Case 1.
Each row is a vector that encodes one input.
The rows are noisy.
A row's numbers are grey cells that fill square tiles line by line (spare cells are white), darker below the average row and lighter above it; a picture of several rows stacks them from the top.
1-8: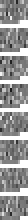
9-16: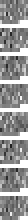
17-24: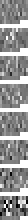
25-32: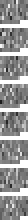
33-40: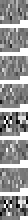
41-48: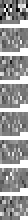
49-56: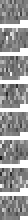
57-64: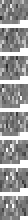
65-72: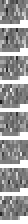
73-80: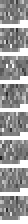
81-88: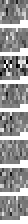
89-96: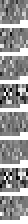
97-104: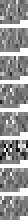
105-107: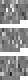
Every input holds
either a fixed value, or three true/false values.
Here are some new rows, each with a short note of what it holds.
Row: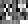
a fixed value
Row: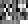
a fixed value
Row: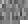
three true/false values
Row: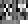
a fixed value
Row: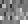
three true/false values
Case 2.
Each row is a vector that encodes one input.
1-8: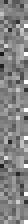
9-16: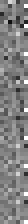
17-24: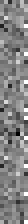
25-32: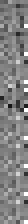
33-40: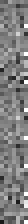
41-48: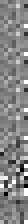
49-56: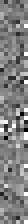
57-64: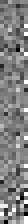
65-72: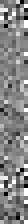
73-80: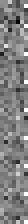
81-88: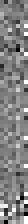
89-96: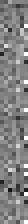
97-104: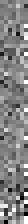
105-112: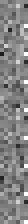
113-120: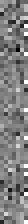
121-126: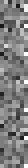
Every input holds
either a point on a 9-point circle, or a fixed value.
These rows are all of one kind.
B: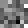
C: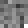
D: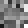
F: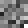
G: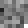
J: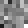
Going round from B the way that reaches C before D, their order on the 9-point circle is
B, C, G, J, D, F.
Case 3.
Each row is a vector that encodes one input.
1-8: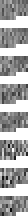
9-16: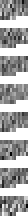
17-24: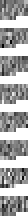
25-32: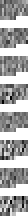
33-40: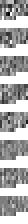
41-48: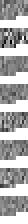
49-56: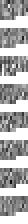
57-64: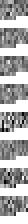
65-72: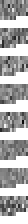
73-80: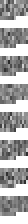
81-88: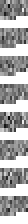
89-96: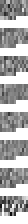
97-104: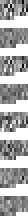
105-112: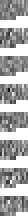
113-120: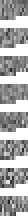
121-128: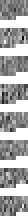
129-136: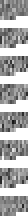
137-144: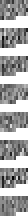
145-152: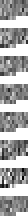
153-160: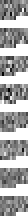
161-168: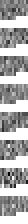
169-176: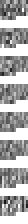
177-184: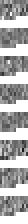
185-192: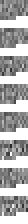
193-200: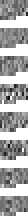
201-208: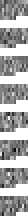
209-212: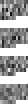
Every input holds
a point on a 20-point line.
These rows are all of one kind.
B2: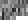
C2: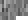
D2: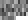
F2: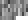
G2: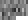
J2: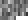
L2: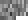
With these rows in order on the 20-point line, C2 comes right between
J2 and L2.
